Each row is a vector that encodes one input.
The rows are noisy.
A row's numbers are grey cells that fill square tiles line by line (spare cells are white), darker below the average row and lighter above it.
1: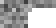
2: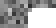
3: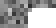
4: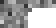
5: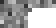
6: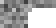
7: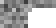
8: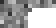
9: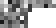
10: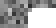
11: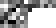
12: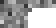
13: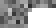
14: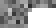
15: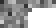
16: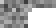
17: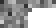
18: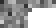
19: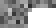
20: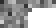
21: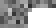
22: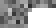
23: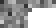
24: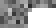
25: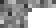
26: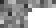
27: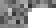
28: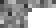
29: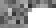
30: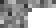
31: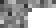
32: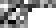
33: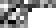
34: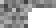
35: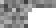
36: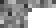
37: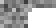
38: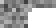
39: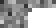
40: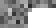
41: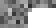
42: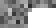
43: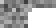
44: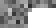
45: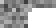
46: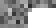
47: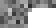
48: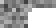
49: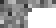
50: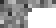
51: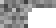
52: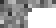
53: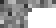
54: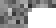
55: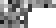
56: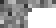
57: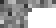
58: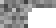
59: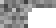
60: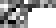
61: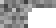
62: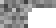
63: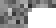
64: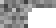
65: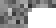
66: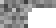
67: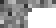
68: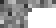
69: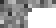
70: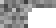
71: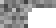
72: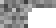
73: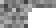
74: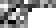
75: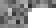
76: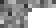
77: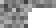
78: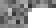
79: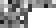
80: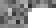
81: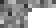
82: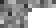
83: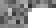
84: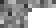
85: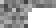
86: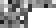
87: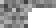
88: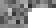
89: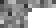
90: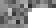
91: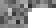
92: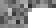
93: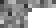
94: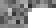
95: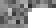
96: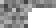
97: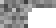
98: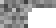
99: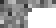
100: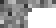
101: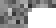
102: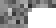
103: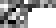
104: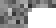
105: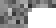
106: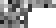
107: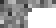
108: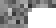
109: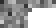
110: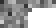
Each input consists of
a point on a 5-point line.
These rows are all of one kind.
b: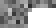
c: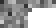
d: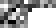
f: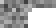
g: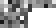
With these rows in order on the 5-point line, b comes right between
f and g.
